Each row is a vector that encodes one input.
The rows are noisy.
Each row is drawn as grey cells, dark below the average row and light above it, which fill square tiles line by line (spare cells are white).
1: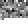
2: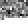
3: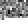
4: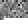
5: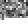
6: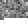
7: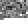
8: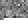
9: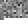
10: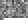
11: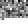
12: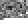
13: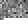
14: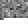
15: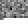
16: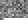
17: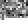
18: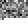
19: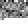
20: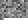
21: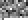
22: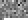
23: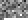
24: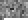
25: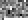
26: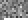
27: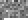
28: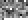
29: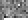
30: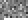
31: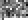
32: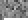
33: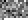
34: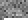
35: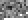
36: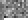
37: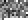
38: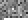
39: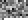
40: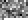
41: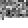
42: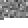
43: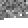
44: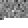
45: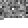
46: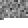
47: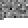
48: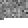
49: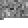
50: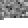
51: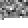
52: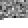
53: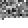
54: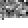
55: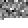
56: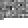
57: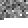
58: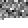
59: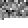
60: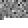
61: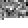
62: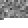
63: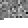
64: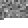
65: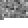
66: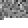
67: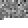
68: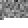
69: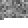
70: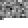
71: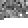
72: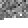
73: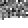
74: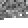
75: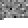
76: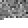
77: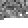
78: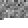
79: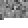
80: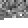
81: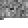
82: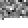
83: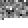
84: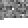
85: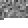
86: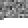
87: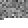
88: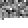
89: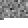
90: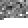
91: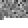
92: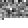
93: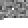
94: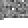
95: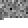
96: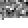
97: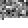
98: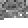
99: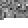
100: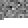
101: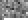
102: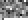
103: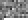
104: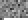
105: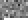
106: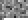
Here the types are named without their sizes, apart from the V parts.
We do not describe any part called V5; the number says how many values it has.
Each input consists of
a point on a line and a true/false value, together with a list of values of V5.
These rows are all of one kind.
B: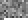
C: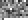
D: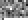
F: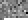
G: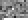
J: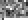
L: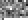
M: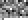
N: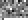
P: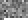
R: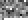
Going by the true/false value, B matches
F, G and P.
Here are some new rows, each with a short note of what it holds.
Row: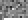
a point on a line and a true/false value, together with a list of two items
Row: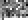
a point on a line and a true/false value, together with the empty list
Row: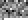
a point on a line and a true/false value, together with a list of two items
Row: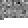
a point on a line and a true/false value, together with a list of two items
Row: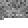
a point on a line and a true/false value, together with a list of two items
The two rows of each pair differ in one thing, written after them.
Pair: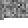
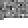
the place on the line
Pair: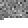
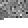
the value of V5 in item 2 of the list
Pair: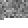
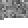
the place on the line
